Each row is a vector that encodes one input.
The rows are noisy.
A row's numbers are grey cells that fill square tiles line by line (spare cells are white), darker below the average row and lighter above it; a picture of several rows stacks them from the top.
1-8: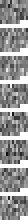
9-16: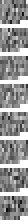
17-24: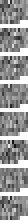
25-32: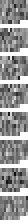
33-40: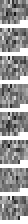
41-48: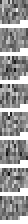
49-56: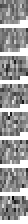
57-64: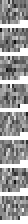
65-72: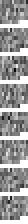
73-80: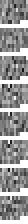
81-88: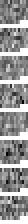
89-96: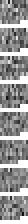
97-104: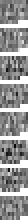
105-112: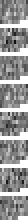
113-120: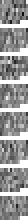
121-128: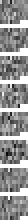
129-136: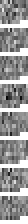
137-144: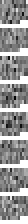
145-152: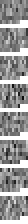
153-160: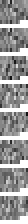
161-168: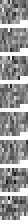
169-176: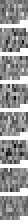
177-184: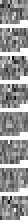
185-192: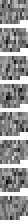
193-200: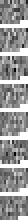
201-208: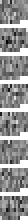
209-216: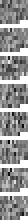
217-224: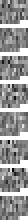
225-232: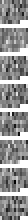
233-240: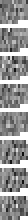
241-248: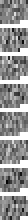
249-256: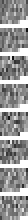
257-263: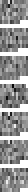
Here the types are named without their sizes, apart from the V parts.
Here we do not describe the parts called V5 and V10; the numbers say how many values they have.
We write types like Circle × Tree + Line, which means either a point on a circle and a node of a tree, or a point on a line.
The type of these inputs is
(Line + V10) × (Tree + V5).
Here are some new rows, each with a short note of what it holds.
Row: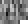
a point on a line and a value of V5
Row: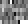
a value of V5 and a value of V10
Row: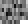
a point on a line and a value of V5
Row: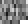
a point on a line and a value of V5
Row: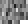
a point on a line and a value of V5
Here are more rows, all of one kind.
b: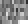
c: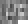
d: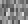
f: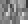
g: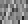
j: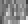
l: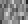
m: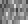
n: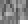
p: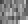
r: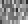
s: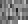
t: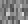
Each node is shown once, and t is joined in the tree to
c, d, f and n.
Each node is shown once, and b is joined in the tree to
d and r.
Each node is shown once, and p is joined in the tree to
n and s.
